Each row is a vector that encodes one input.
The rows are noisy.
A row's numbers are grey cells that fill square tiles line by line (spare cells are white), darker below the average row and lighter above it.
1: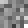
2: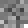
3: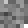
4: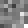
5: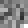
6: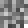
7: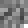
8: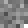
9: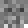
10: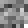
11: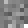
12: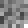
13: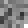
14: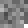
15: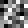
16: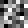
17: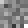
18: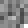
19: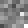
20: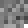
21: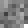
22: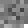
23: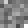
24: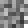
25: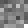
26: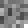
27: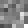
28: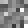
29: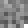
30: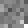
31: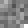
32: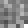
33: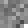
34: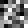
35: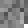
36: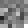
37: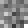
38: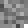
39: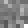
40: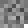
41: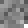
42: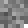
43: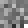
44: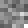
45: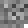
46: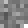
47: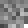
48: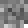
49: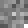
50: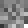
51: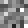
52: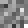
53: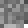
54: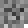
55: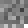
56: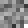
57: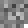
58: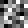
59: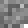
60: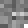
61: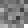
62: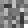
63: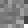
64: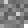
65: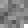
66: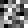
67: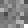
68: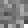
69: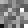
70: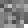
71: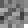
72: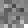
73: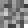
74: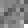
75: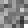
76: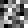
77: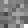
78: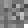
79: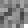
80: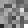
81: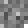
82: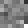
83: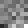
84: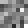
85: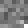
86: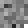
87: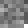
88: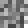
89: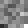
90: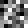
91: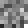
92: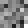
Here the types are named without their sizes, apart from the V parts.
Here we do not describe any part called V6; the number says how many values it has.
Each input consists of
either a fixed value, or a node of a tree, a true/false value and a value of V6.
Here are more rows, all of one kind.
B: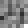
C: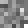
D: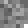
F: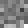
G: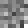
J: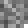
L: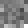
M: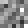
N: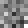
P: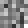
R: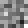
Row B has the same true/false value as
D, F, J and L.
